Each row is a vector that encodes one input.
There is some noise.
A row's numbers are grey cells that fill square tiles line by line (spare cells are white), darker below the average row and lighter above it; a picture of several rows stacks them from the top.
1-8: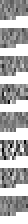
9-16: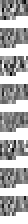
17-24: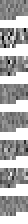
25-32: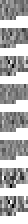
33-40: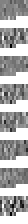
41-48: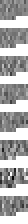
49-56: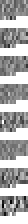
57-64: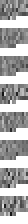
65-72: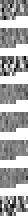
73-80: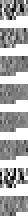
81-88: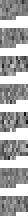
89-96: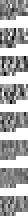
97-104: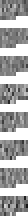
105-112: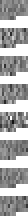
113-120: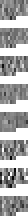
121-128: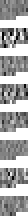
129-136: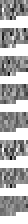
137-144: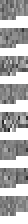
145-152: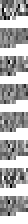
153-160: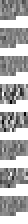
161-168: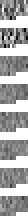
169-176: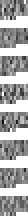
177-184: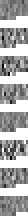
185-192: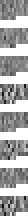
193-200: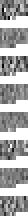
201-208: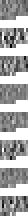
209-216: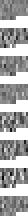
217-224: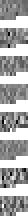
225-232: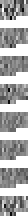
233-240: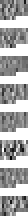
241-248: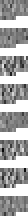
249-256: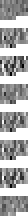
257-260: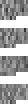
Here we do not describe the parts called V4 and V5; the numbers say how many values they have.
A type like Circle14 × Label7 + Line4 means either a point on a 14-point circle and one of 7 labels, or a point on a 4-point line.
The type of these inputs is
(Label8 + Line9) × V5 + V4.
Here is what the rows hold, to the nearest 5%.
About 15% of them hold a value of V4. The rest hold a value of V5, together with either one of 8 labels, or a point on a 9-point line.
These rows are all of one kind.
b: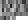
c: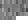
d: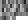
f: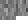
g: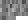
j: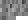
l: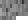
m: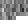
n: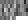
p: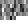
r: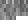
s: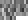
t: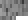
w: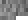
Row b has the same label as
m, r and s.
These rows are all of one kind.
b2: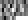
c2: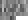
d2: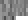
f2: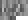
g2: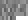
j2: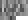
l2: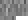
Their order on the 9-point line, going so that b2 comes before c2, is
b2, g2, l2, d2, c2, j2, f2.
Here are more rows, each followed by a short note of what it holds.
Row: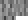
a point on a 9-point line and a value of V5
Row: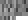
one of 8 labels and a value of V5
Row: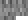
one of 8 labels and a value of V5
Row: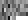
a value of V4
